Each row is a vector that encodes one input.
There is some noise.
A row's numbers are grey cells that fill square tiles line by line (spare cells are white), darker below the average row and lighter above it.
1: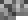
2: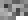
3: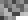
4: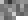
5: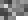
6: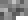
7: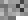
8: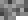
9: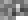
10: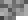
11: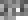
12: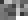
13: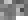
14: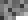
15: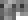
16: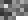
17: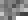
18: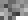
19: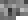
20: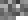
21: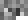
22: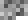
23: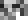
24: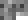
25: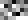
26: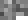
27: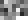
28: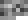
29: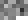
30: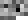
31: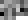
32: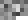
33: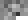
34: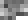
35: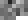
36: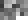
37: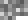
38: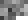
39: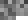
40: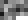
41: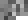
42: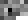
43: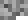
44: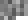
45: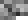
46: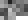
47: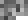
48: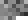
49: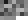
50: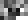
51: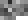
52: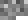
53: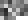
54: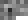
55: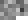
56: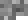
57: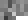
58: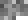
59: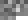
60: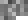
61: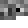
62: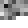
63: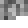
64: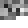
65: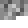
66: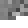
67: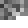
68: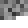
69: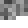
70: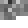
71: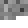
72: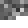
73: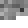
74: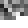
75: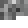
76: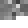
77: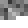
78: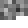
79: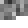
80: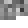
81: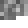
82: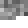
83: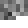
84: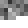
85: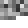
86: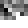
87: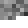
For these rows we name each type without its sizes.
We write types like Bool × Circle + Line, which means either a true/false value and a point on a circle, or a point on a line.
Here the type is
(Bool × Bool × Bool × Bool + Unit) × Label.
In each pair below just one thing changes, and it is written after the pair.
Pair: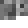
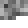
one of the four true/false values
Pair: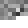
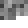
one of the four true/false values
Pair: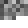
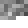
one of the four true/false values
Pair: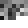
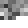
one of the four true/false values
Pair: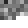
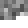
the label
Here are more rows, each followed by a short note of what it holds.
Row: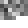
a label
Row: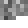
a label
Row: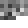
a label
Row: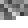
a label
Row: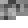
a label
